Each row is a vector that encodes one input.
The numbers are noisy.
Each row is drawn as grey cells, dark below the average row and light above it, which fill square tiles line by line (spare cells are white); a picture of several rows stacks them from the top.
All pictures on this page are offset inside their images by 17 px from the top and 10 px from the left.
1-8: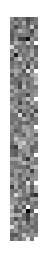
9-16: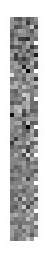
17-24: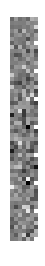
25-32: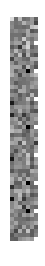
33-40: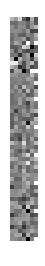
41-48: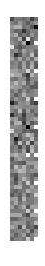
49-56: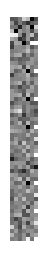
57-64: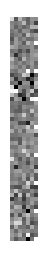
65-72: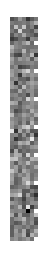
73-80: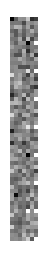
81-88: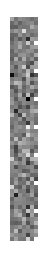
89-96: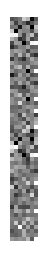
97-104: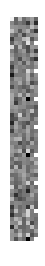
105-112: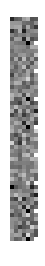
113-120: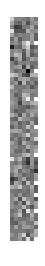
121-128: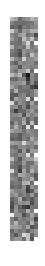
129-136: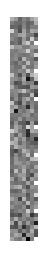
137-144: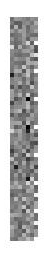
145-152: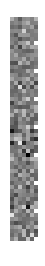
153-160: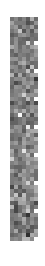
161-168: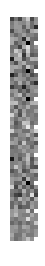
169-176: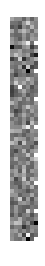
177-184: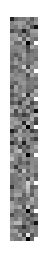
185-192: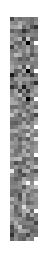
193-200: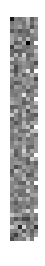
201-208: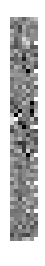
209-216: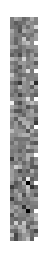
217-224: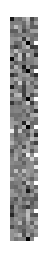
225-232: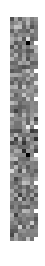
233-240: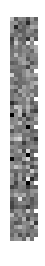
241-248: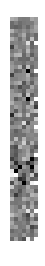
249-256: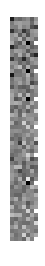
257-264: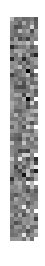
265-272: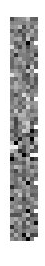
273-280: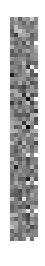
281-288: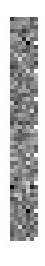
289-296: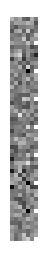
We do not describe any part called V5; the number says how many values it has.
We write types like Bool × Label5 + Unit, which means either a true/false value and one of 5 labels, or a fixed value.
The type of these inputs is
List2(Bool × (Line9 + V5)).
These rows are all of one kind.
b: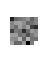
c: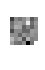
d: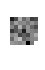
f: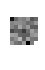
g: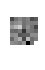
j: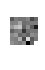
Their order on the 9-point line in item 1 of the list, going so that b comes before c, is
d, b, f, c, g, j.
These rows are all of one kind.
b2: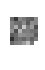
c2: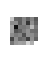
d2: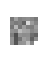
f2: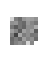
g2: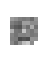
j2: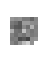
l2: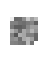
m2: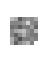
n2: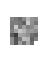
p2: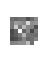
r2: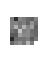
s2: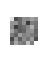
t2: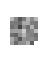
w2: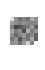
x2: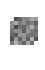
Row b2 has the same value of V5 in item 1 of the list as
d2, n2, p2 and r2.
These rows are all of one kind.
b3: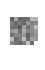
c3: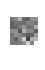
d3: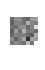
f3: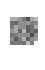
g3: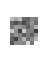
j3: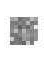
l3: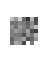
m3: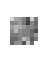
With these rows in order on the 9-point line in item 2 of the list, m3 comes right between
f3 and l3.
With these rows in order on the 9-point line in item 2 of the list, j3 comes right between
b3 and d3.
